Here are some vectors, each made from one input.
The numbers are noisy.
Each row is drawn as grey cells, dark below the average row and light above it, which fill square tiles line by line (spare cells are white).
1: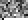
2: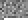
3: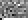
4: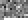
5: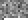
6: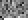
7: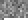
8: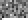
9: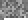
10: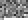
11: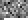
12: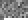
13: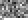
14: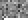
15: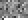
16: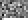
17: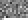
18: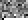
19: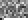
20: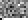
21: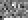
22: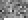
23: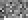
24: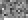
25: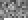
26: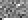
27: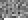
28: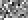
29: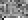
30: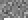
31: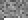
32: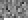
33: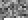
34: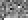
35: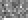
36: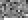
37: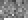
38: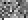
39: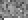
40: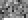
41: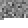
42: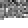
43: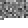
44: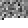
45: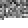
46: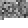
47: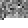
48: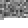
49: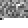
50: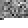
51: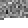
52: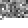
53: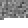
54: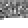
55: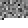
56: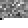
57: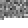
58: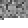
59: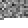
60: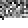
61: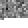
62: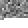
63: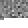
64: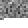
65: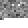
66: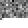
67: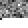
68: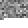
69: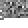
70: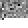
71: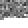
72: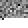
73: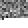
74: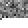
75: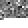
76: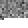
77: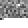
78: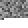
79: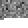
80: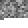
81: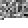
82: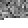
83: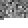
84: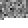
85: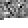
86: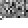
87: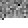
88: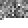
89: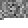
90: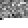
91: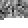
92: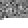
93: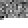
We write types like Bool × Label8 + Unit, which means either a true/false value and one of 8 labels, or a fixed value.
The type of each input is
(Bool × Bool × Bool × Bool + Line5) × Line5.
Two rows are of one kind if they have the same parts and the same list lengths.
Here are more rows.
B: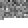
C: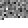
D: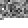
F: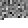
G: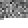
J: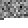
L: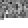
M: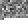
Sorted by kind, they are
B, D, G, L, M
C, F, J

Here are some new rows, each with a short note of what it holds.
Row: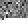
a point on each of two 5-point lines
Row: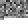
a point on a 5-point line and four true/false values
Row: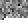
a point on a 5-point line and four true/false values
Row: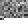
a point on each of two 5-point lines
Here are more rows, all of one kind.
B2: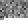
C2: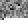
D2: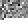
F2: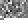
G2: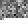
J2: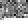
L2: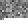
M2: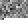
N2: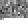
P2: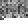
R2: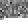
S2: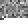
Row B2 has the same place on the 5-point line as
L2, N2 and R2.
